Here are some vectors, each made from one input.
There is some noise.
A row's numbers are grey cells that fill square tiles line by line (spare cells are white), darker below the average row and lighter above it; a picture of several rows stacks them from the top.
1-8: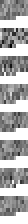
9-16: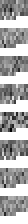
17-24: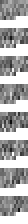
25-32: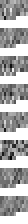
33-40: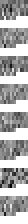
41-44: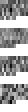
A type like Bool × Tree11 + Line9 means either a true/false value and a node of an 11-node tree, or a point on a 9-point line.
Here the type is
List2(Line4).
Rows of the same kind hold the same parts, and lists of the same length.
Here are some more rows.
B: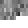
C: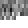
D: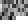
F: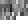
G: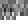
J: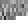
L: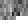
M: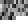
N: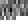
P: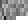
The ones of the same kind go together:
B, J, L, P
C, F, G, N
D, M

